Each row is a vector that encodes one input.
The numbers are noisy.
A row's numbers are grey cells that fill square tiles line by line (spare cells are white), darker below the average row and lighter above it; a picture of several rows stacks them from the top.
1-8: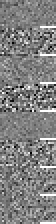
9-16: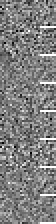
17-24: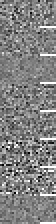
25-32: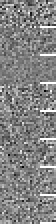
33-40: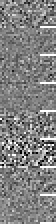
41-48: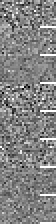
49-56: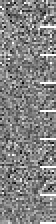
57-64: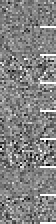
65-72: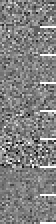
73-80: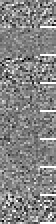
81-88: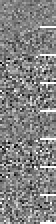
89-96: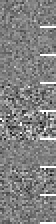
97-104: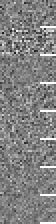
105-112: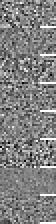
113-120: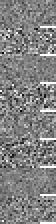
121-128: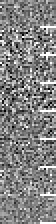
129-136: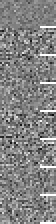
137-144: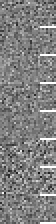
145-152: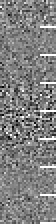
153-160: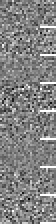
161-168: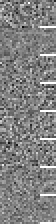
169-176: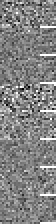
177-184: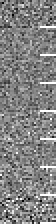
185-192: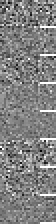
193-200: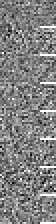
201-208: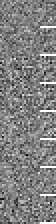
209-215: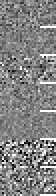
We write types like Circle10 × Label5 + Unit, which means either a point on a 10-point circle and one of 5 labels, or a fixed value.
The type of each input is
Circle5 × Line4 + Line14.
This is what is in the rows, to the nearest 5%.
About 30% of them hold a point on a 5-point circle and a point on a 4-point line. The rest hold a point on a 14-point line.
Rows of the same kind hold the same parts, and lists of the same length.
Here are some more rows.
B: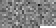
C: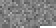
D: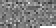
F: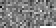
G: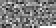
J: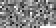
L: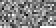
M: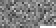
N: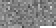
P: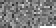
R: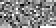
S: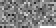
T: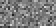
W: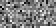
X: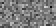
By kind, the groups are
B, C, D, F, G, J, L, M, P, R, T, W, X
N, S

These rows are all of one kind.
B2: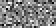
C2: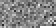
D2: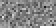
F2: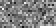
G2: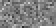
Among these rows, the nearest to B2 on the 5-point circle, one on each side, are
C2 and G2.
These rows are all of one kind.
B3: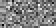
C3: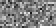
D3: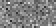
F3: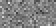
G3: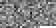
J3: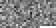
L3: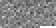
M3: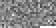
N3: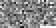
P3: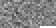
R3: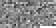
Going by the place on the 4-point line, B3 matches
J3, M3 and N3.
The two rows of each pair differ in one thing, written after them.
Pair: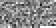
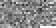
the place on the 4-point line
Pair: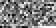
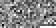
the place on the 5-point circle
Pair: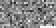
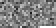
the place on the 4-point line
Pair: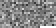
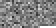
the place on the 5-point circle
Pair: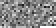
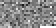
the place on the 4-point line
